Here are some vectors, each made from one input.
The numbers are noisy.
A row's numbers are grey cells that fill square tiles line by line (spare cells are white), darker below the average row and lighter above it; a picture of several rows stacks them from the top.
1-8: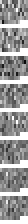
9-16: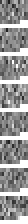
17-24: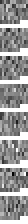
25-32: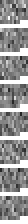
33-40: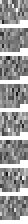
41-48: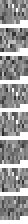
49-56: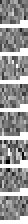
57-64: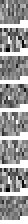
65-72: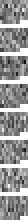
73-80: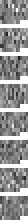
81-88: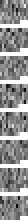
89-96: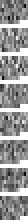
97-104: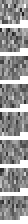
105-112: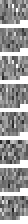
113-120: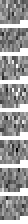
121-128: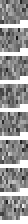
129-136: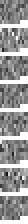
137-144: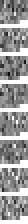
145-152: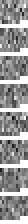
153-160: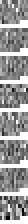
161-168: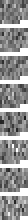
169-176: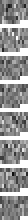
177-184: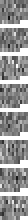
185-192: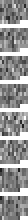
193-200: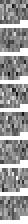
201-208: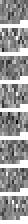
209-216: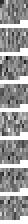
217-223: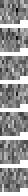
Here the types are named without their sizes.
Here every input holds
a list of items, each a point on a line and a true/false value.
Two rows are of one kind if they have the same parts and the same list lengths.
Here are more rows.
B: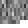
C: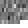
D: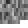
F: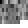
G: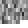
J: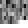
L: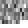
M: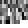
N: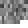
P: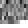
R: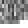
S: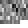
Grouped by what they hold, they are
B, D, J, P, S
C, F, N, R
G, L
M

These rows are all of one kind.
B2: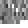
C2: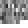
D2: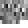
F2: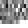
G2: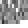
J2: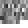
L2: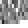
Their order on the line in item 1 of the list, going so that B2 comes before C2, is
F2, L2, G2, B2, C2, J2, D2.
